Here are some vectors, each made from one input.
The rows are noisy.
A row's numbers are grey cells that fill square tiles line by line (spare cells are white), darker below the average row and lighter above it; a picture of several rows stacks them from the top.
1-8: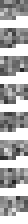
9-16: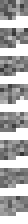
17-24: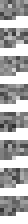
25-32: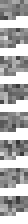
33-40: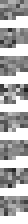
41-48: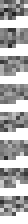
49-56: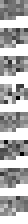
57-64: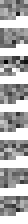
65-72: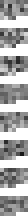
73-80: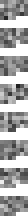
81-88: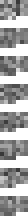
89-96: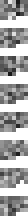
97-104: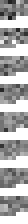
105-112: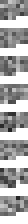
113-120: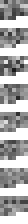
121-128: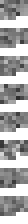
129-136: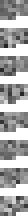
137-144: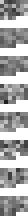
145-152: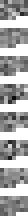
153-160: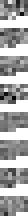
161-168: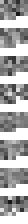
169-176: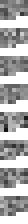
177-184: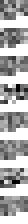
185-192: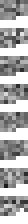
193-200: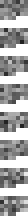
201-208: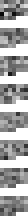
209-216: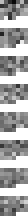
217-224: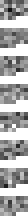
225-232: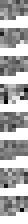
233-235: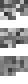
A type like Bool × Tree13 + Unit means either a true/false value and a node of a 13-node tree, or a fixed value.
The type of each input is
Line7 × Line7 × Line7 + Line8.
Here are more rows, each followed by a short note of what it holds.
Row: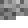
a point on each of three 7-point lines
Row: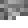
a point on each of three 7-point lines
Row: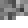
a point on each of three 7-point lines
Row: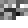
a point on an 8-point line
